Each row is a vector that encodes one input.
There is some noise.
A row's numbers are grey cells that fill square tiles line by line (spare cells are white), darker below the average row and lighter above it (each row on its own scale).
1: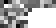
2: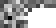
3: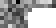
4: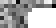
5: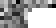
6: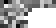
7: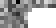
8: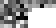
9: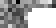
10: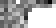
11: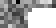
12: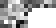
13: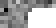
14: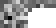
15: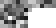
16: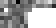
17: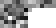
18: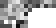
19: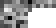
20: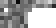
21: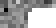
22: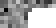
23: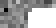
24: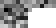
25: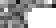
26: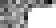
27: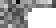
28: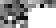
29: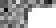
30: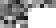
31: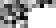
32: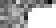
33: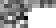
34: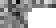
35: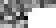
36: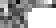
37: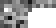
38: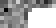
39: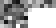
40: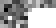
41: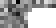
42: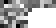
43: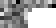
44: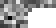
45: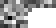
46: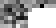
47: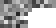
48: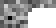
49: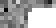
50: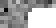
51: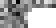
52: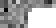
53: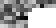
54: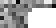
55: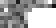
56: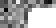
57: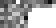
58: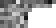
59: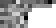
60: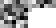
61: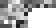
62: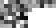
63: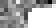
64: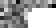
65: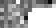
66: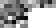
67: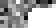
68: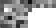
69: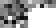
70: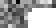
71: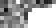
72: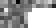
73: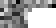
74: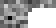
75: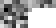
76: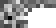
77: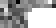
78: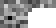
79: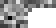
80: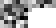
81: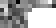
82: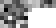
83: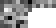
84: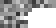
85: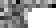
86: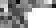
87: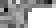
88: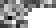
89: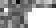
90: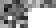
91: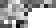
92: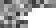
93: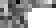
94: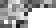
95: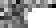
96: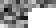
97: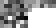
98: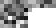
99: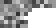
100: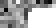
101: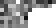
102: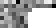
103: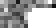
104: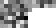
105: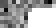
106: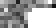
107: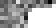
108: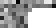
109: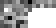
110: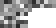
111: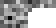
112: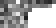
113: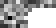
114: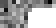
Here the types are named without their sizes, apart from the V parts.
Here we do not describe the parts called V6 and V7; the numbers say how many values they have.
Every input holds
a true/false value, together with either a point on a line and a value of V6, or a value of V7.
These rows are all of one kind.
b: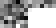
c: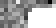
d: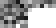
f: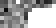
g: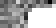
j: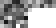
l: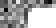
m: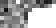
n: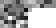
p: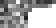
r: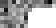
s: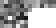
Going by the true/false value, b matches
d, j, n and s.
